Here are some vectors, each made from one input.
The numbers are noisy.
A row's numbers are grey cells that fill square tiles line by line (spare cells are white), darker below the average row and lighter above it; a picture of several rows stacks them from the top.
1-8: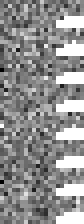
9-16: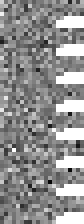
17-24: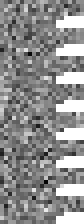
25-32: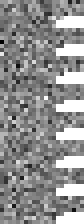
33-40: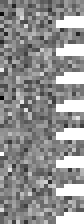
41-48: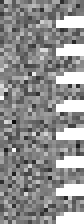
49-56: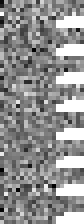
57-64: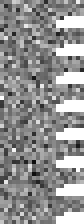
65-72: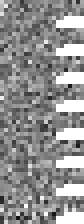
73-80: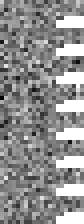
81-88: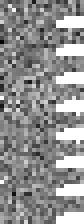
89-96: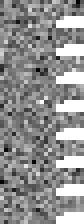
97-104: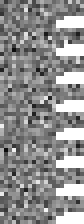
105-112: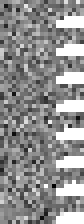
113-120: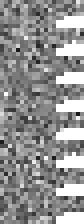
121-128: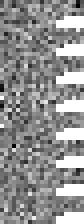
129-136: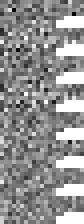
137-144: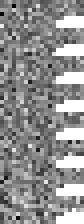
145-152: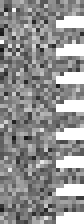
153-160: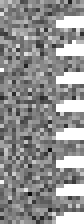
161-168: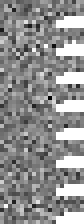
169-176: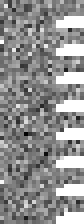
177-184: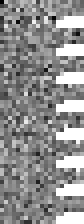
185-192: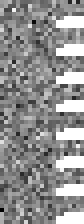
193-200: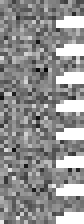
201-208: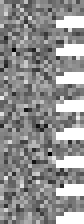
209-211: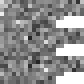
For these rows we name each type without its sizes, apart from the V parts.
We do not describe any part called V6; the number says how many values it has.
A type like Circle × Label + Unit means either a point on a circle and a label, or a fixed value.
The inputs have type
List(Line) × V6.
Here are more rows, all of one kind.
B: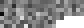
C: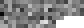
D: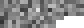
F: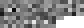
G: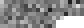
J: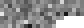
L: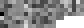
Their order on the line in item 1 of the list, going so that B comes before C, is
L, B, D, C, G, J, F.
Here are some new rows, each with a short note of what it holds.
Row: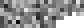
a value of V6, together with the empty list
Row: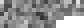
a value of V6, together with a list of three items
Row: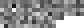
a value of V6, together with a list of two items
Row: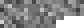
a value of V6, together with a list of three items
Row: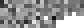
a value of V6, together with the empty list
